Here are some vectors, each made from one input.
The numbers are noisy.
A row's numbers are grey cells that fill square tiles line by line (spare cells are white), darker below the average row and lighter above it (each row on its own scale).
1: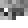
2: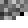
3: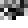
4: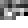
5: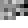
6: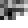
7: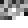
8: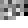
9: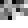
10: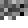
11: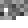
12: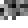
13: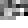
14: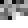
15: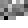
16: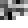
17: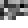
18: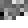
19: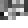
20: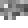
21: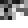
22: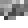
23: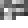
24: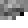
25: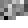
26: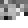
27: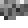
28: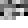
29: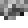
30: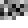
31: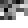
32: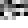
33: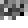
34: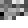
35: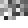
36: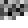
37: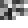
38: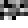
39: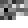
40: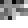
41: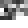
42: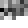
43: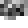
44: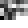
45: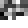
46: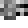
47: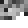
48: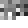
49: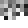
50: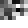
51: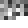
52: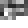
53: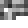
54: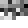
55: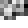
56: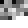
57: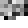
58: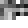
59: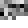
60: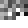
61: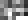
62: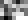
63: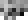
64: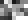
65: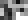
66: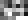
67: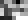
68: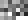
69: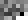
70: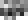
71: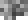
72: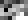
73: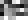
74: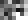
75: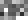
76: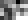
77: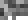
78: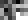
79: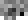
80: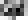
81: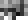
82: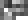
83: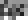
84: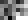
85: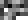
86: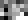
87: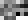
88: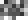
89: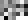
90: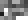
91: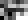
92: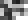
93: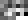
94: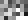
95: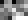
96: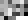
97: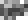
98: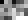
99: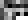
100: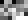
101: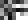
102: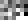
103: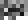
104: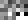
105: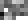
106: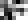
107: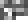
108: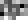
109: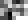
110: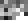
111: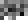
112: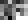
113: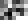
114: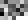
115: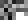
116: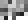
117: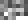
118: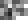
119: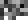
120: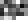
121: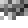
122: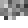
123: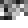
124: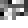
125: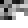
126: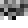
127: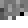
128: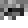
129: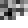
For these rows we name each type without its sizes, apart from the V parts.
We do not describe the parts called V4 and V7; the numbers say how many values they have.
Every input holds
either a point on a line and a true/false value, or a value of V4 and a value of V7.
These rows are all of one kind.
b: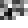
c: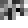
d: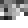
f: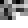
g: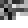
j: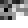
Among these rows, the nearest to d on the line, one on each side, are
f and j.
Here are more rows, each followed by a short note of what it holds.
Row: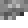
a value of V4 and a value of V7
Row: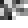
a point on a line and a true/false value
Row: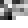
a point on a line and a true/false value
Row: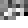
a value of V4 and a value of V7
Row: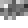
a value of V4 and a value of V7
